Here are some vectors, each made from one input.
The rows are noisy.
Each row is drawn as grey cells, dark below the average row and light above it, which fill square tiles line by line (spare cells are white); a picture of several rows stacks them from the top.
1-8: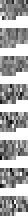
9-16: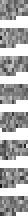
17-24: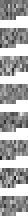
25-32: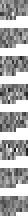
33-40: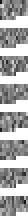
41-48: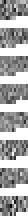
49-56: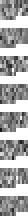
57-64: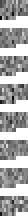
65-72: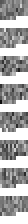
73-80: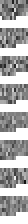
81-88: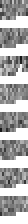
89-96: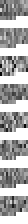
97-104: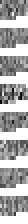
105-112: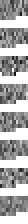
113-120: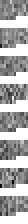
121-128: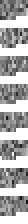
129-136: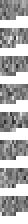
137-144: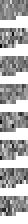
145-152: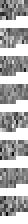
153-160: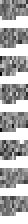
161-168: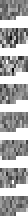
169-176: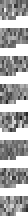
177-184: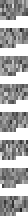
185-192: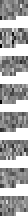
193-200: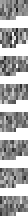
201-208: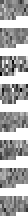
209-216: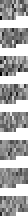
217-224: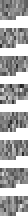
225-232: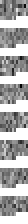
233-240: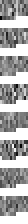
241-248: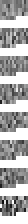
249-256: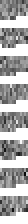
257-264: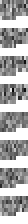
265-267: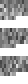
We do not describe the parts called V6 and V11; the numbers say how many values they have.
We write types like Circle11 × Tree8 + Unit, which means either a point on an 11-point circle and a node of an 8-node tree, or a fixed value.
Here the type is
(Bool × Bool × Bool + V6) × V11 + Line10.
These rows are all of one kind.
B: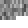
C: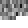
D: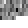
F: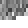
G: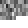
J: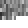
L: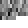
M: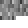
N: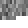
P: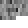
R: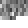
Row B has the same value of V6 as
F and R.
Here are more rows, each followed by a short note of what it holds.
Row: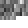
a point on a 10-point line
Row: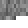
three true/false values and a value of V11
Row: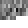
three true/false values and a value of V11
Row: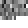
a point on a 10-point line
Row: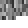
a point on a 10-point line
